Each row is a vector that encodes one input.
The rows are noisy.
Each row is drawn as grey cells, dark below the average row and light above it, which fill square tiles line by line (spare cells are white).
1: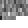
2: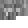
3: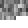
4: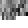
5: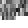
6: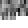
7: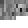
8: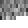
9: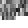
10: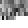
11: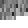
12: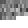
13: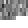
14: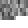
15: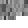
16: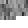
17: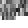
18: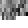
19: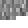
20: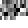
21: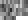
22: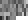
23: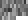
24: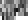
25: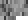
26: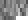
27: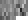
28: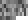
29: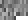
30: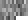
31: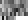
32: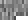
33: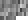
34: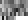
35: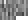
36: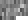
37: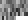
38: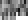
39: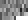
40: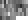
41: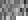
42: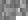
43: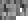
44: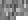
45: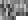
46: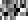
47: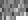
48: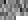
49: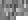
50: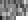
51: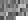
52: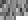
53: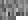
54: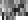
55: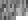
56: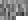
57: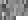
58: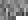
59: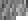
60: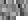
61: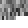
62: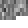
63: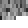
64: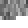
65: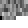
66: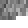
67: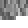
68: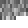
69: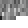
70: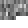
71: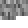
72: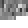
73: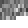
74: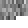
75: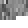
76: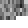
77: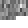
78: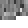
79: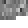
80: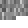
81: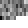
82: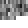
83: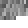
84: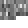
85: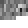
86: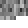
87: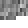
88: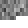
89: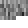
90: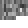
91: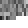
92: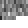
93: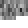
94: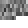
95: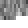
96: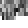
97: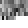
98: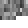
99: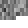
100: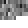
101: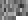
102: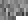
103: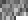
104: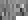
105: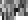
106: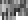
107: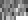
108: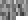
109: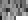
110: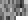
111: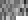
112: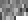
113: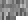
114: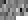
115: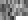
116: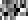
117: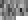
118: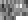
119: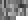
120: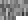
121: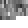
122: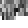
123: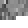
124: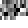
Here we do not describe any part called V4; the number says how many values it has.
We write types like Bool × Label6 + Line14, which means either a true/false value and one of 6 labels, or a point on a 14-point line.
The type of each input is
List3(Bool × V4).
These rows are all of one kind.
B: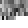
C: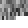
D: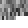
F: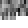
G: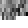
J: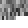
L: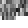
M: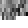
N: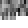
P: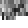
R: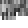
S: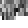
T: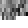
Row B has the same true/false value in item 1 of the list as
P, R and S.
